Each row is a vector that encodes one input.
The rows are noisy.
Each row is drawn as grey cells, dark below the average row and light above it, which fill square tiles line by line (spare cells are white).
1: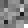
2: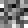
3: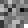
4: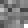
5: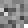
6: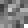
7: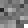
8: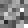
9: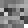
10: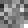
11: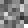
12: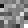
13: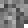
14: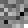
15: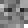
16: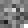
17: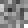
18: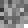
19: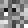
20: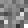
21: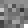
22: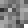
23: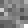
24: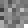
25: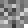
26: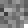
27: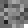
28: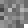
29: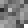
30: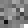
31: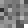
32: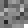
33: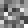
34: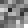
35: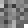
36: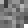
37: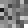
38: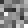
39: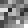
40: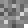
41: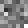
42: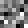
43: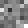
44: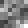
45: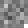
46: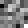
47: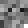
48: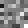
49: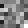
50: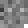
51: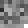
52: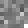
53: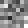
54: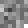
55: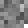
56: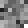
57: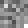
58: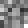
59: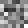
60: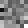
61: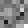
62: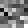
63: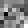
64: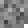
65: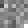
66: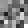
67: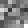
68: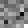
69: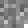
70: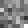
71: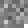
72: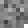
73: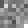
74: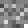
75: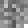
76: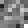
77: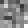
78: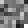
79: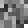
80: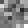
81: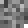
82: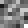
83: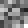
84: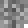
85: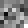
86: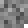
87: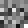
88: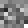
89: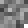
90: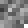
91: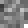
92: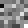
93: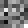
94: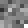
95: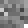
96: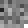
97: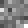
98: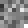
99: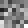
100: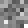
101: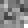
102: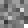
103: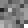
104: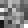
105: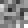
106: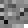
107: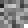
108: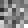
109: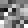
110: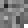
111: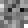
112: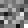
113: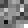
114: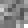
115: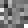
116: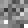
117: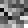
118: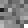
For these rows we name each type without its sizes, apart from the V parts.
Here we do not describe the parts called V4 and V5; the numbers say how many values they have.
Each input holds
a true/false value, together with either a point on a line, or a value of V4 and a value of V5.
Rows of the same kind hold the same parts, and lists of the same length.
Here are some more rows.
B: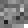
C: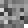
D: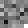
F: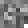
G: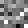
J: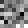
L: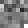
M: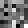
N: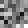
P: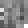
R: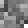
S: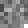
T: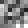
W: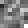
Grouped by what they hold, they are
B, C, D, F, J, L, M, N, P, R, T
G, S, W

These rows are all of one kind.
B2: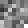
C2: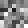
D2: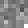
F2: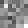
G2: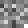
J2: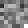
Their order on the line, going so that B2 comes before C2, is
J2, B2, D2, C2, F2, G2.
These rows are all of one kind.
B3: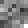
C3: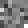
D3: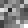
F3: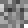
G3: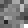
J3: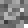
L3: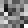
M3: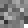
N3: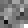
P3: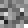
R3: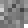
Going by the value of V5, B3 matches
N3 and R3.
